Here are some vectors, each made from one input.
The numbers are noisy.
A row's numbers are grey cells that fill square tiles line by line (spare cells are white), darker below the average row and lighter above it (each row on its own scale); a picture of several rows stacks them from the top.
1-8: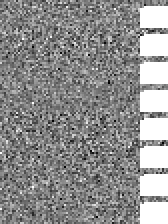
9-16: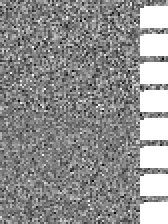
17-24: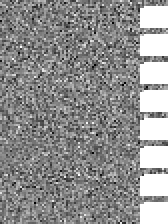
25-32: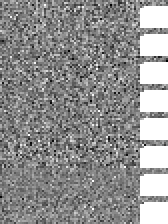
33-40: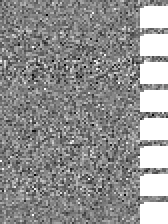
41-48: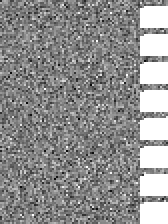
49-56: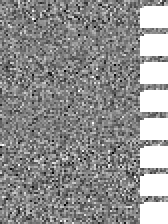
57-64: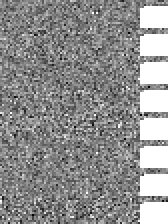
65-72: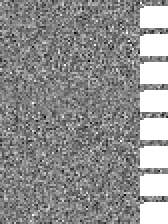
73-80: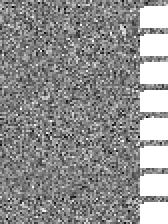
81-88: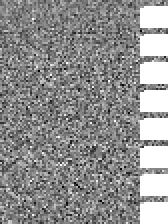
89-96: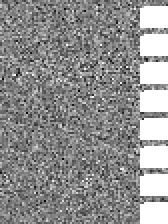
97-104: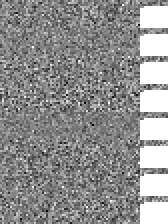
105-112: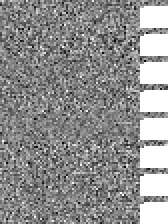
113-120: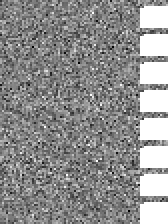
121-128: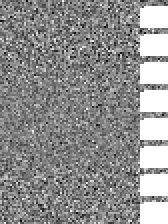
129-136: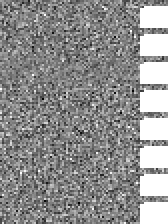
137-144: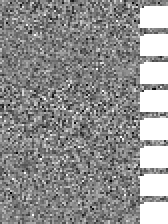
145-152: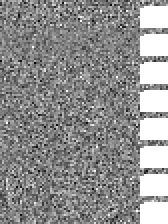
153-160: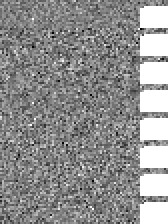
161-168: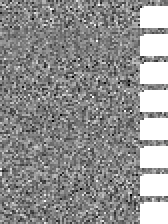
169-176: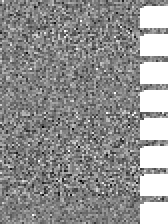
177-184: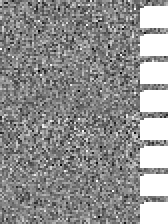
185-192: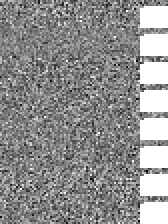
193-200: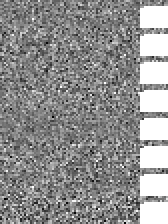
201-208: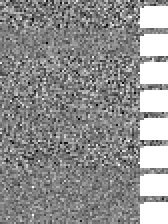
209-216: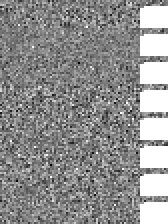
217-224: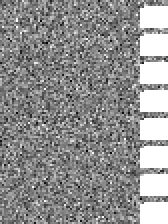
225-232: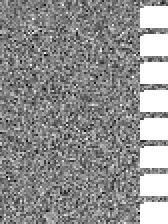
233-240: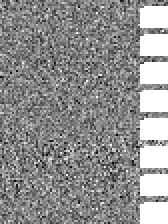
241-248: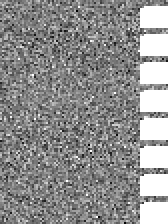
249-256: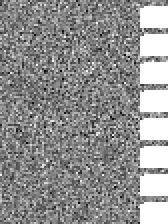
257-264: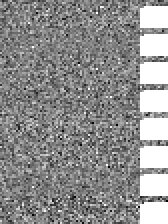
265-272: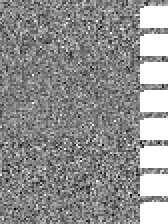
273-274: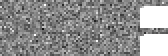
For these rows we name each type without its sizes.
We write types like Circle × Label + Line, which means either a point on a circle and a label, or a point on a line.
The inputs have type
Label × Line × Line.
